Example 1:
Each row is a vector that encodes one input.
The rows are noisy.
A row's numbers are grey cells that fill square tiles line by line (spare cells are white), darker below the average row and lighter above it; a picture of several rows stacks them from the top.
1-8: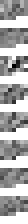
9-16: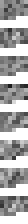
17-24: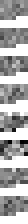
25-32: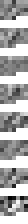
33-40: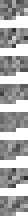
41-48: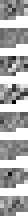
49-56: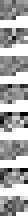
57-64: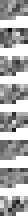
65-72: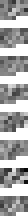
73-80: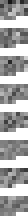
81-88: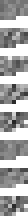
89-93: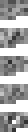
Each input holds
either a point on a 5-point line, or a point on a 9-point line.
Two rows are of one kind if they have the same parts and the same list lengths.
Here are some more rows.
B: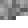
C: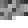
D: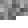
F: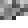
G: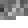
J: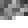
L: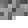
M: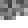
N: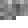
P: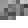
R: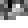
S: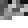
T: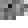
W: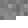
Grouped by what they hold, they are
B, C, D, F, G, J, L, N, S, W
M, P, R, T

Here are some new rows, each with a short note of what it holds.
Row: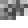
a point on a 5-point line
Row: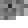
a point on a 5-point line
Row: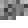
a point on a 5-point line
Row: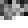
a point on a 5-point line
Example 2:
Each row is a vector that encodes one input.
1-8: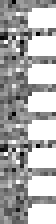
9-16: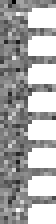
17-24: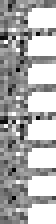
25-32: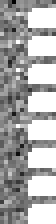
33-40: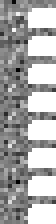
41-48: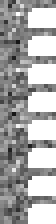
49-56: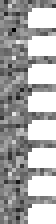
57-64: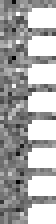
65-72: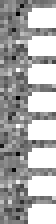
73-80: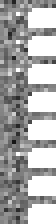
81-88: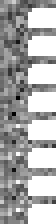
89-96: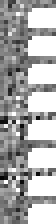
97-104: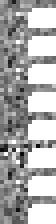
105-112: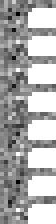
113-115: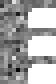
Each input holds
a list of up to two points on a 6-point line.
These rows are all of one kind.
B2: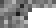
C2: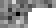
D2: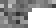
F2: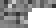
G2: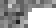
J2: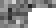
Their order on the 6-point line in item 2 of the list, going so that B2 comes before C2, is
F2, G2, B2, C2, D2, J2.
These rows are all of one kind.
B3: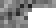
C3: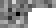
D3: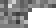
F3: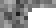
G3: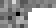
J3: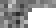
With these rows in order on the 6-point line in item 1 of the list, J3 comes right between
D3 and F3.
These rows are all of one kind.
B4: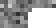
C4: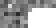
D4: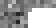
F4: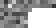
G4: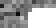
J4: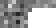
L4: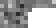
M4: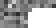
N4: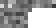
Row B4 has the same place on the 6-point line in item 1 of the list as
F4, M4 and N4.
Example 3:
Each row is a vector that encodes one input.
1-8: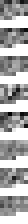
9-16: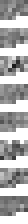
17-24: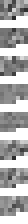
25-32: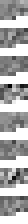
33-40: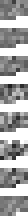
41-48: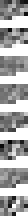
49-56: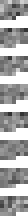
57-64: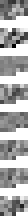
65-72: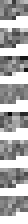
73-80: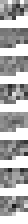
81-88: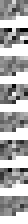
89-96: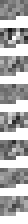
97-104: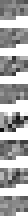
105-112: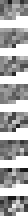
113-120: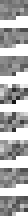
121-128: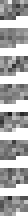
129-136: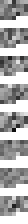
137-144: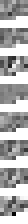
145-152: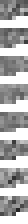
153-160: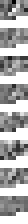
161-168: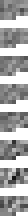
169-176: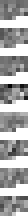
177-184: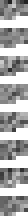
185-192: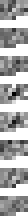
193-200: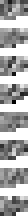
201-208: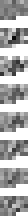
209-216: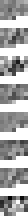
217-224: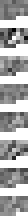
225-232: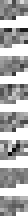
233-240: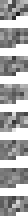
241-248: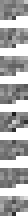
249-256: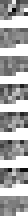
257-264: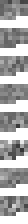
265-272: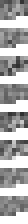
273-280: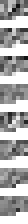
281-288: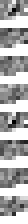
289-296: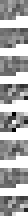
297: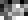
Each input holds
a list of up to two points on a 9-point line.
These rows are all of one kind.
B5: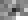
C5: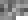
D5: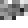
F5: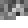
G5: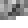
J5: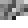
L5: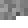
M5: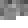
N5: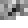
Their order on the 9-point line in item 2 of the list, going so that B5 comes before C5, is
B5, D5, F5, C5, G5, J5, L5, N5, M5.
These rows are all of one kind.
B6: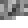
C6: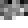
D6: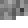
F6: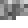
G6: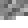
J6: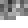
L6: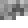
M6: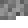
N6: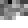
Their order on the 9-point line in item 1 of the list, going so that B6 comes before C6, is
D6, L6, N6, J6, G6, F6, B6, C6, M6.
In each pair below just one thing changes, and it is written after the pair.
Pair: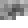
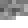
the place on the 9-point line in item 2 of the list
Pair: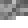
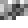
the place on the 9-point line in item 2 of the list
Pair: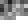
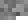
the place on the 9-point line in item 1 of the list
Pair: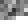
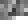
the place on the 9-point line in item 1 of the list
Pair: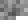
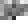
the place on the 9-point line in item 2 of the list
